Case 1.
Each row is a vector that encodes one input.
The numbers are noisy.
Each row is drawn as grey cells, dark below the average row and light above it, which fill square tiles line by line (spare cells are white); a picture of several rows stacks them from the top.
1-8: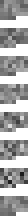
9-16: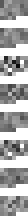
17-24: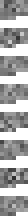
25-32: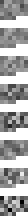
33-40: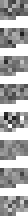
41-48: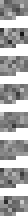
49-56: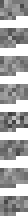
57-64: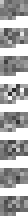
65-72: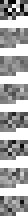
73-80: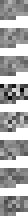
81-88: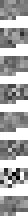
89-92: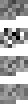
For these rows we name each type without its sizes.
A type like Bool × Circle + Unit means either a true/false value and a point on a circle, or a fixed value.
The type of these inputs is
Bool × Label + Line.
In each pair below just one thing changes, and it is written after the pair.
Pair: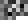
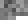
the label
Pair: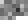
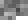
the label
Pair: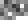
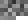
the label
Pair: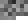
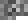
the label
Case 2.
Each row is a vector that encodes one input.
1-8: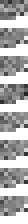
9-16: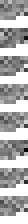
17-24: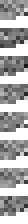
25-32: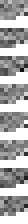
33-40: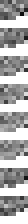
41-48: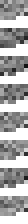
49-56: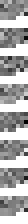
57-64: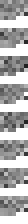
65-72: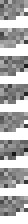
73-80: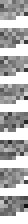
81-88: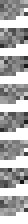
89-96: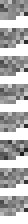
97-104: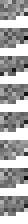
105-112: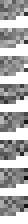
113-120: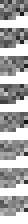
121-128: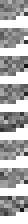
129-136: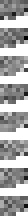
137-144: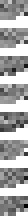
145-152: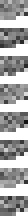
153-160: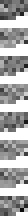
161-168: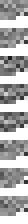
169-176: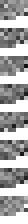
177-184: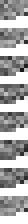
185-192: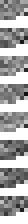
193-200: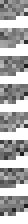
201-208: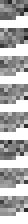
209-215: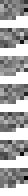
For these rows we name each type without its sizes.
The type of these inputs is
Bool × (Circle + Tree).
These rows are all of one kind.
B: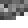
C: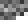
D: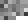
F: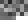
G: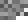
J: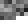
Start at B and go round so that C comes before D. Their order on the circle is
B, C, F, D, J, G.
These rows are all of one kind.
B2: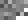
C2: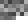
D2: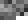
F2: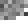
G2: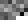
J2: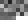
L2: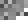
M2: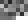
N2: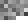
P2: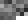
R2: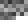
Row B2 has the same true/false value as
F2, L2 and N2.
